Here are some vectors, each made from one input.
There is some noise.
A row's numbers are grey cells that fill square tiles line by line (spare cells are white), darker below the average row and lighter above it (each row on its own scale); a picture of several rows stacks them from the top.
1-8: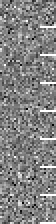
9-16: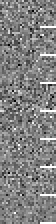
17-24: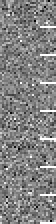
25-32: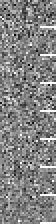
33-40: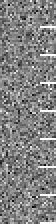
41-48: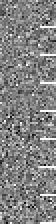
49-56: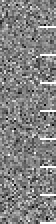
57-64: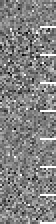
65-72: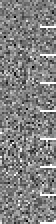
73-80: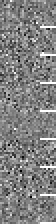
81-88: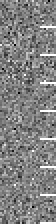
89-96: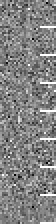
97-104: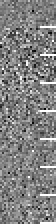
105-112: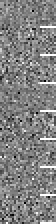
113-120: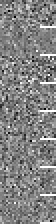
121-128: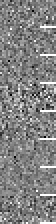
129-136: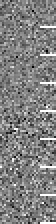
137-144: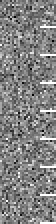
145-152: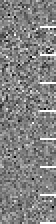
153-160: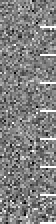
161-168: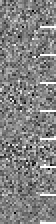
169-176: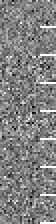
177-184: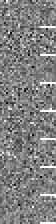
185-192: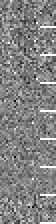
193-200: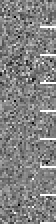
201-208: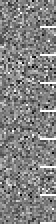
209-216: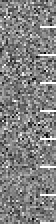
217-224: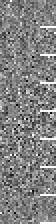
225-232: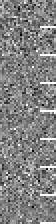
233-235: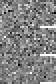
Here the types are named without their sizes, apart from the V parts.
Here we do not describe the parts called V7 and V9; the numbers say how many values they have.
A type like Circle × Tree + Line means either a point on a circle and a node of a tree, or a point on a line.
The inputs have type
Bool × Bool × Bool × Bool × Bool × Tree × V7 × V9 + Unit.
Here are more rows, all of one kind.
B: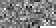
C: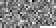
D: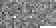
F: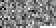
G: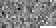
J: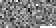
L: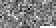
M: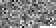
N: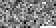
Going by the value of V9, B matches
J, L and N.
